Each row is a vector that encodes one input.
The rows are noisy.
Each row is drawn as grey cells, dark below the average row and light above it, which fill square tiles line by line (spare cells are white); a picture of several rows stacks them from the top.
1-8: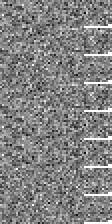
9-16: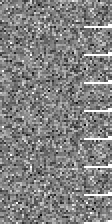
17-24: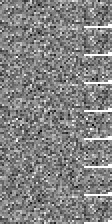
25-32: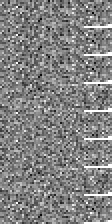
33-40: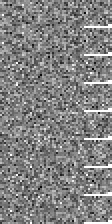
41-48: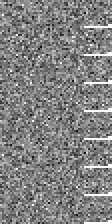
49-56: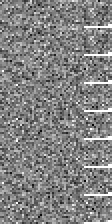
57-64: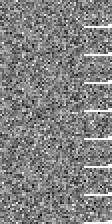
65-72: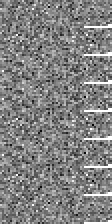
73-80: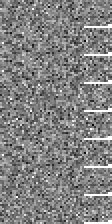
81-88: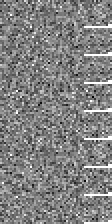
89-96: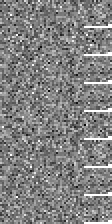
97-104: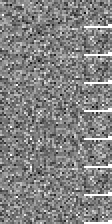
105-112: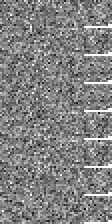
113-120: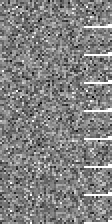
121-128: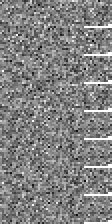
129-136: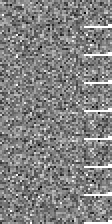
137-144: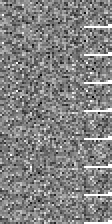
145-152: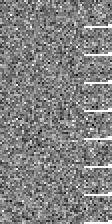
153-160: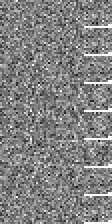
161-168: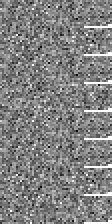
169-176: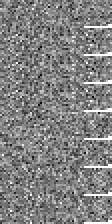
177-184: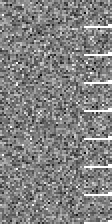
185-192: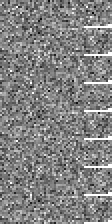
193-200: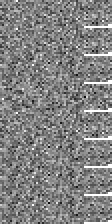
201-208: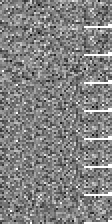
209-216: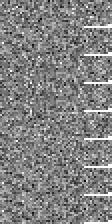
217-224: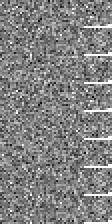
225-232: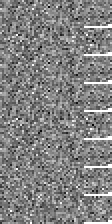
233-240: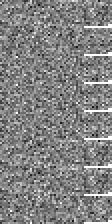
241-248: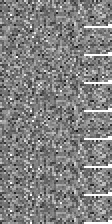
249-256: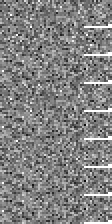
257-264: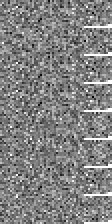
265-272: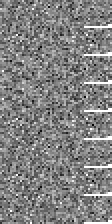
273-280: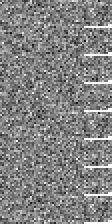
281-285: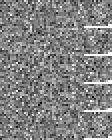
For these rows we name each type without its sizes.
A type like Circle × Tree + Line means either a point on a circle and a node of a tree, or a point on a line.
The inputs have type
Label.
